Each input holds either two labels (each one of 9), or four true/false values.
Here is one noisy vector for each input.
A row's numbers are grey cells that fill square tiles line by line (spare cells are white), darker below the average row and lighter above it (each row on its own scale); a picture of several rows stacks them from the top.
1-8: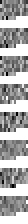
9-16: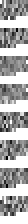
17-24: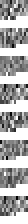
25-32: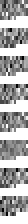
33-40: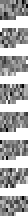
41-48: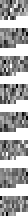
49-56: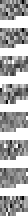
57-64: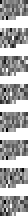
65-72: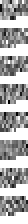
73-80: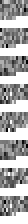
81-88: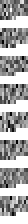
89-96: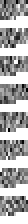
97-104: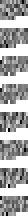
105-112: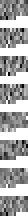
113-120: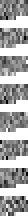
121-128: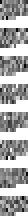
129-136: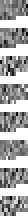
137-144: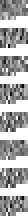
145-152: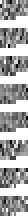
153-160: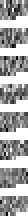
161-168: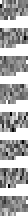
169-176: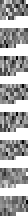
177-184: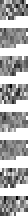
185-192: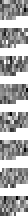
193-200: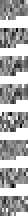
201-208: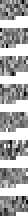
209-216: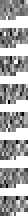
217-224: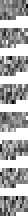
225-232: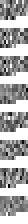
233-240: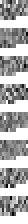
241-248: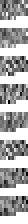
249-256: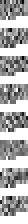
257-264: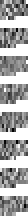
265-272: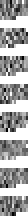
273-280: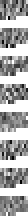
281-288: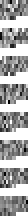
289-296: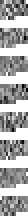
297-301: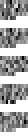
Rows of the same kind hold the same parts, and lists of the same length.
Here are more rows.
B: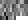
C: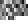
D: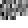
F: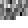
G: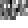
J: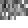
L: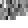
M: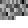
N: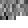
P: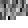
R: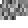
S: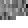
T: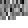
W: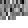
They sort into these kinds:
B, C, J, M, N, P, S, T, W
D, F, G, L, R

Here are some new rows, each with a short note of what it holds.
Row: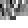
two labels (each one of 9)
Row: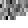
two labels (each one of 9)
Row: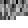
four true/false values
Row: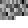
four true/false values
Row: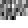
two labels (each one of 9)
